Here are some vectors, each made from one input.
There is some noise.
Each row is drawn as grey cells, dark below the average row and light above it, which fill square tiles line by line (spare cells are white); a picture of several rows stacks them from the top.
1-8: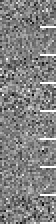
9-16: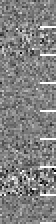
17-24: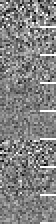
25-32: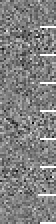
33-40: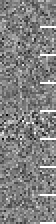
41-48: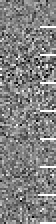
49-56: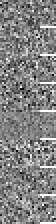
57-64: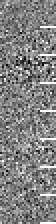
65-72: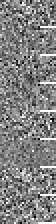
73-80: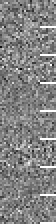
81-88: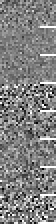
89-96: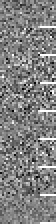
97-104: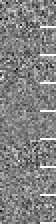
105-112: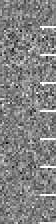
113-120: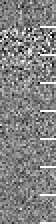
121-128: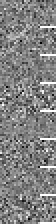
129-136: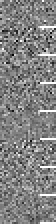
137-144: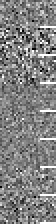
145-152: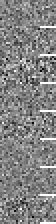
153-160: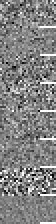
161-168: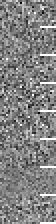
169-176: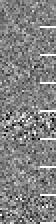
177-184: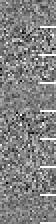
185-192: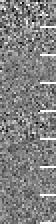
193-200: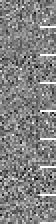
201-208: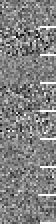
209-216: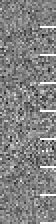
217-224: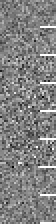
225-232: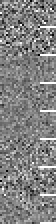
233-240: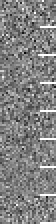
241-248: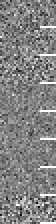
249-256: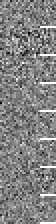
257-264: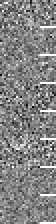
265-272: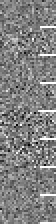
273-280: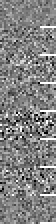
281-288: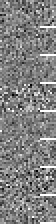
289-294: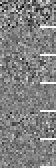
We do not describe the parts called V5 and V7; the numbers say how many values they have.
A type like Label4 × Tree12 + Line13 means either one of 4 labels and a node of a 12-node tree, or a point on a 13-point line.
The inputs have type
Bool × V5 + (Line8 + V7) × Tree8.
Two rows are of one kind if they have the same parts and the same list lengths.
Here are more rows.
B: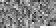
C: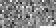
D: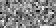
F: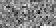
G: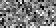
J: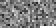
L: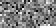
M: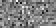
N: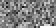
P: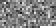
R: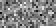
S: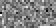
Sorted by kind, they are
B, F
C, G, M, N
D, J, L, P, R, S

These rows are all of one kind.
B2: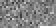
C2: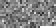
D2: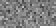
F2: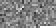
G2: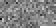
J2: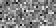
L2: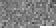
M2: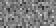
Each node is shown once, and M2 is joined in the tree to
F2.
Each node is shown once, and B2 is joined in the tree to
D2, J2 and L2.
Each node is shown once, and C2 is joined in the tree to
G2.
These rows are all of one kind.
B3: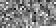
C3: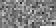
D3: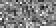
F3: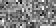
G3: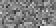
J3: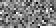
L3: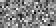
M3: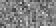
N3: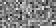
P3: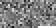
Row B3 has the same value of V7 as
F3 and M3.
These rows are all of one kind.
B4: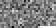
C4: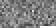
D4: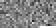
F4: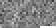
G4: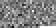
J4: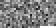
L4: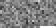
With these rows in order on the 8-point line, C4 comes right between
B4 and G4.
